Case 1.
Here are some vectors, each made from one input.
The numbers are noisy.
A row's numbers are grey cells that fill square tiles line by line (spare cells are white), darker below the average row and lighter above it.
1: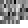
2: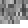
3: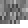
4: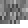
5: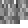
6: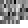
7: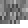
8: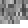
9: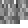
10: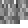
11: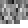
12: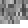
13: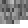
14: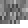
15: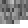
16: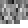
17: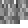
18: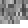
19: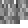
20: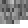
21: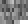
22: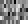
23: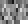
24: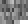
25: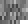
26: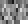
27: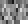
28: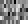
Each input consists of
a point on a 6-point line.
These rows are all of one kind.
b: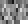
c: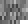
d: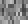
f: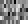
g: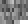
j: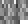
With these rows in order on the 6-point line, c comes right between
g and j.
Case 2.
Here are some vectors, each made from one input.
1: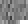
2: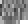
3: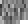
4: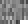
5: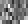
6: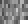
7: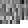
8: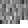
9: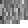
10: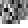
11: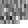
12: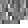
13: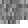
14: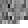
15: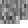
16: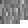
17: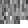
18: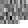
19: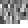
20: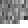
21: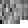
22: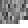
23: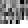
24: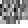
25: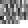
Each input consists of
a point on a 6-point line.
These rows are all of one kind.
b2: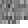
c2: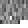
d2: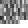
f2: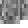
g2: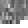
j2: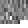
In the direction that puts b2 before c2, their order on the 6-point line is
f2, b2, d2, g2, j2, c2.
